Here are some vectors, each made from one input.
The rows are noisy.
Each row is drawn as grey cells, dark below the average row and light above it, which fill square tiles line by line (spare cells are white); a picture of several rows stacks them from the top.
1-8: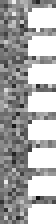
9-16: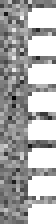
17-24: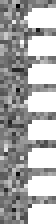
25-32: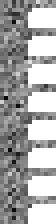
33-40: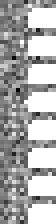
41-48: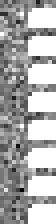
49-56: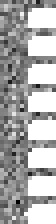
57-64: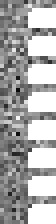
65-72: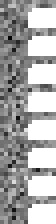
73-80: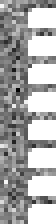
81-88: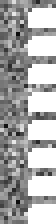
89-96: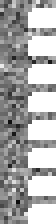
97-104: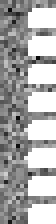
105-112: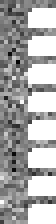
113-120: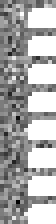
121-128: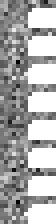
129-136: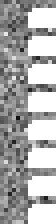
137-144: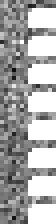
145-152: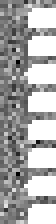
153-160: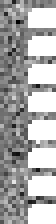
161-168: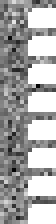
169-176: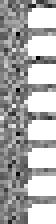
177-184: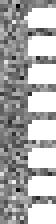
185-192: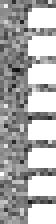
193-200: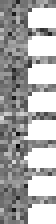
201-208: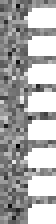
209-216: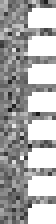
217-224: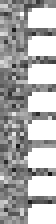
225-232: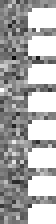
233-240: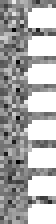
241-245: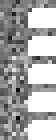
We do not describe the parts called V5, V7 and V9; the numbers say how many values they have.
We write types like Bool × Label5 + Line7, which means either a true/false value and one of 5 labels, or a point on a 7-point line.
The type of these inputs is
Bool × Line6 + Line8 × V9 + V5 × V7.
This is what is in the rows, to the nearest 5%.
About 25% of them hold a point on a 6-point line and a true/false value. About 30% of them hold a point on an 8-point line and a value of V9. The rest hold a value of V5 and a value of V7.
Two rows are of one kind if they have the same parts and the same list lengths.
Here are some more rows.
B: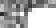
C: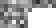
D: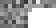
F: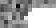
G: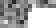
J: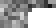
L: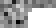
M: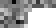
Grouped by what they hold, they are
B, G, J, L, M
C, F
D

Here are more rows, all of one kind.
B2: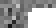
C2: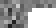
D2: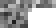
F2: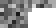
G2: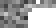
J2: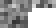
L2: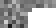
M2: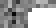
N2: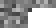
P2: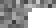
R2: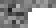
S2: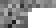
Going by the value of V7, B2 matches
C2, P2 and R2.
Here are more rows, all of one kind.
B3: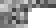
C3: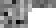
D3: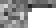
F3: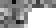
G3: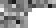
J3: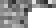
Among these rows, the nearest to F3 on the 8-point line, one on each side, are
B3 and C3.
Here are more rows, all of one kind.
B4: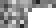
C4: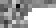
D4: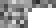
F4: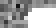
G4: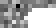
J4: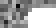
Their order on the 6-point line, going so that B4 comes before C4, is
F4, J4, B4, C4, G4, D4.
